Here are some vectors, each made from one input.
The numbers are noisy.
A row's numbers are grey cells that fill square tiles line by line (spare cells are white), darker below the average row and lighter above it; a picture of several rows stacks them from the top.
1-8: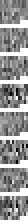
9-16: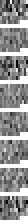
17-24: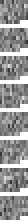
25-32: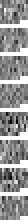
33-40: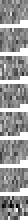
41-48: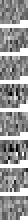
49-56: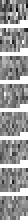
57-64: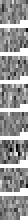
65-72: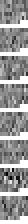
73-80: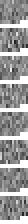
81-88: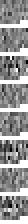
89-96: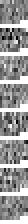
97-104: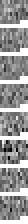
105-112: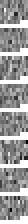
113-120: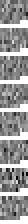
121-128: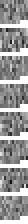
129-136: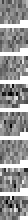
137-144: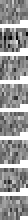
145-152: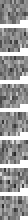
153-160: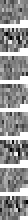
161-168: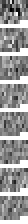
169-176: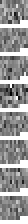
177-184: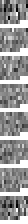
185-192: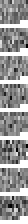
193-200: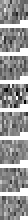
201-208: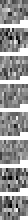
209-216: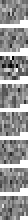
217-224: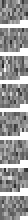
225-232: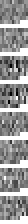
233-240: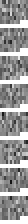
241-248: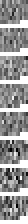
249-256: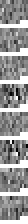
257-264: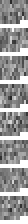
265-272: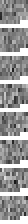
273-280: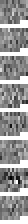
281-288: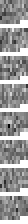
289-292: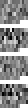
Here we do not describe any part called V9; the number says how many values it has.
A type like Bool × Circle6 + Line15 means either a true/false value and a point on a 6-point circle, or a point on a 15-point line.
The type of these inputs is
((Bool × Bool × Bool + Line12) × Line8 + V9) × Line8 × Line8.
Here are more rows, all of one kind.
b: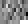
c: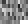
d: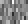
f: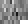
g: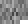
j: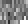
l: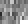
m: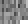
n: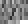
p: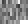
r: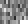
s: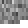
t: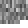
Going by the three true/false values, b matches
g, l, s and t.
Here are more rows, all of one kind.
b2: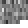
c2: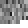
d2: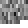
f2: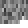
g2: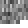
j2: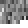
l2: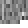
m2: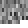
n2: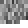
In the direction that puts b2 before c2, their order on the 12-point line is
f2, n2, b2, c2, l2, j2, m2, d2, g2.
